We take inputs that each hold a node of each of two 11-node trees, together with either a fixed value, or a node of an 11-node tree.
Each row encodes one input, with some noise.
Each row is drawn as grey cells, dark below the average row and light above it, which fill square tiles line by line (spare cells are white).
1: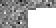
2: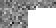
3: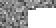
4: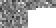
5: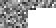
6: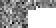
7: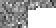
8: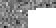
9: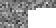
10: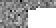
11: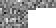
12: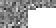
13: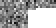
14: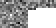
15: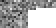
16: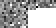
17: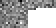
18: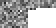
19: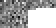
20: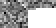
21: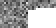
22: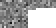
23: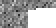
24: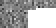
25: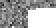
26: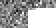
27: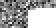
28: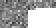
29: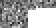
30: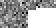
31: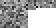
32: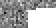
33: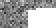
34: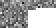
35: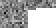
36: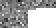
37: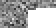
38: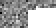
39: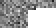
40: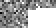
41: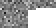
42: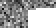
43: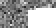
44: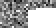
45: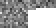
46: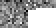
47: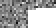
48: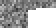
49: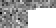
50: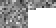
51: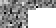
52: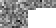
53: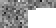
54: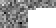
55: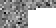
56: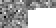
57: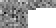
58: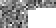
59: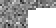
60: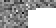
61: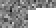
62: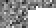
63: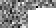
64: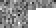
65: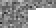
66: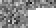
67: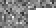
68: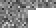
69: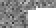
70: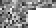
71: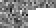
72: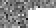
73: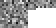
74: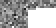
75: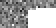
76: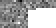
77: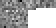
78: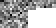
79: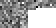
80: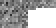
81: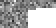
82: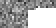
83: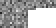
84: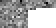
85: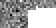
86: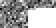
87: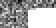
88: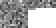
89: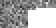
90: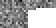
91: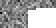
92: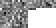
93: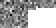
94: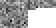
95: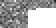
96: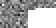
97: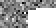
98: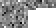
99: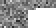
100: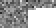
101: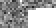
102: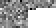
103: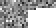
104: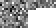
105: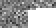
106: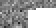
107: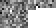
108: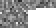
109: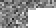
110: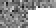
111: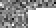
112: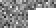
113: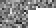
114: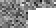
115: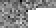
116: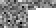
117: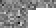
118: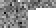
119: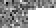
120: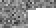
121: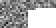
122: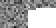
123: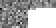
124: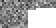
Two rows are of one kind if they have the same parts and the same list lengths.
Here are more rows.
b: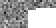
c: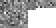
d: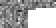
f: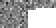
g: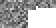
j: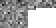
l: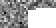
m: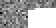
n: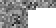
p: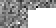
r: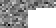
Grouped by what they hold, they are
b, c, d, f, g, l, m, n, r
j, p

